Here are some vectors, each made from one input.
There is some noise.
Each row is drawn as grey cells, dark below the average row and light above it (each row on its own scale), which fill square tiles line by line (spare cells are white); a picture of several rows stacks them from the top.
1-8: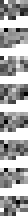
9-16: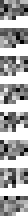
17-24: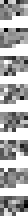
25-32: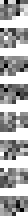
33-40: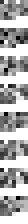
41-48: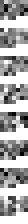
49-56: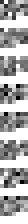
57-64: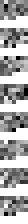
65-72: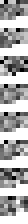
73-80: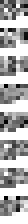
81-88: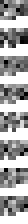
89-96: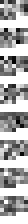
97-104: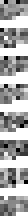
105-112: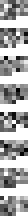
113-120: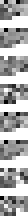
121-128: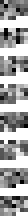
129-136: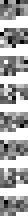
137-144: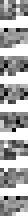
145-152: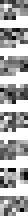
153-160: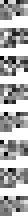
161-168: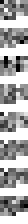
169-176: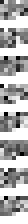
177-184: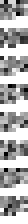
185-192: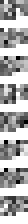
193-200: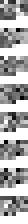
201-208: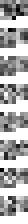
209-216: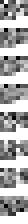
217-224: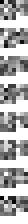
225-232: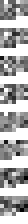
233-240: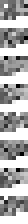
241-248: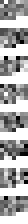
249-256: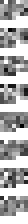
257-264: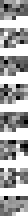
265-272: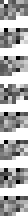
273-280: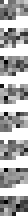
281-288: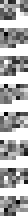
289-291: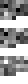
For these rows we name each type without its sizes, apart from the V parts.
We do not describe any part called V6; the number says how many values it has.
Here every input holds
a list of items, each a true/false value and a value of V6.
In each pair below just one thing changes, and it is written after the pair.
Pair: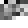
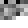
the value of V6 in item 1 of the list
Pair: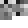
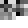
the true/false value in item 1 of the list
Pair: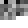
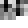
the value of V6 in item 1 of the list
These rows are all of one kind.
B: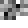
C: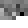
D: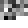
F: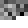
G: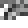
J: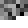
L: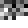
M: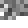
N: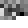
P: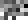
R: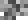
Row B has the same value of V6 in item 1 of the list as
P and R.
